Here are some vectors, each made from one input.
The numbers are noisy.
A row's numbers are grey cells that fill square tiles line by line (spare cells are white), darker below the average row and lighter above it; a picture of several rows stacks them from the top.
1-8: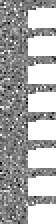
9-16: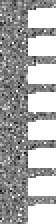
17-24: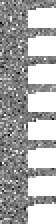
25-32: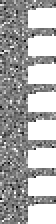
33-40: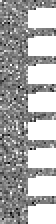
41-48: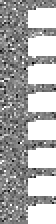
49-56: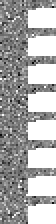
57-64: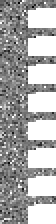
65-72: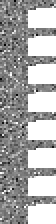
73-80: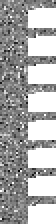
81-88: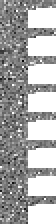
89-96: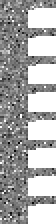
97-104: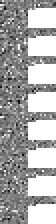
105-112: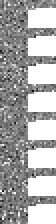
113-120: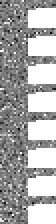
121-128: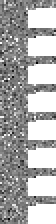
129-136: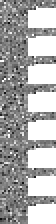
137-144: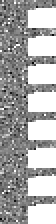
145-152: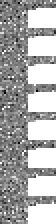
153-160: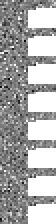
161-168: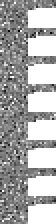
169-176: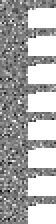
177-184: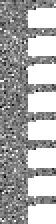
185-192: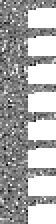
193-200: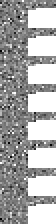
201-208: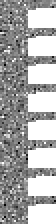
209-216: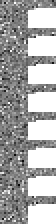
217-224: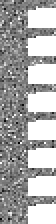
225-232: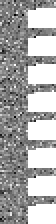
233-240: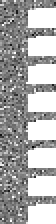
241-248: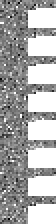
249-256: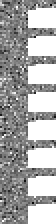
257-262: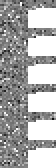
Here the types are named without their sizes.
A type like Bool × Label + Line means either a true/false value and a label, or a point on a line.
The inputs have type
Bool × (Label + Line).
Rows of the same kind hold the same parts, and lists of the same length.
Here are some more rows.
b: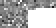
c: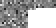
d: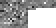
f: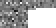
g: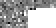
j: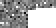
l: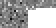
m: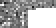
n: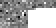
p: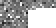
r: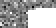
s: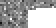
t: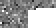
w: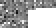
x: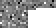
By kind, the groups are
b, g, l, p, s, t
c, d, f, j, m, n, r, w, x

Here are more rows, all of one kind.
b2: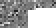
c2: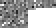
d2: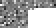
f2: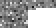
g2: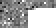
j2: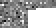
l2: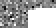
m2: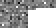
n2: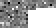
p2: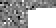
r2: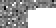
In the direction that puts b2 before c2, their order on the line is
l2, f2, b2, r2, d2, c2, j2, p2, g2, m2, n2.
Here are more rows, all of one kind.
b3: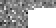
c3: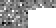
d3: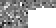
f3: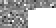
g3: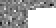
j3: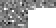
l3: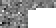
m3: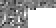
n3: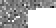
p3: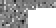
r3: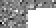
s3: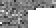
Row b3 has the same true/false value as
f3, g3, j3 and r3.
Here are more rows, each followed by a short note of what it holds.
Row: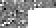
a point on a line and a true/false value
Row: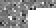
a label and a true/false value
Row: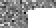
a point on a line and a true/false value
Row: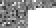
a point on a line and a true/false value
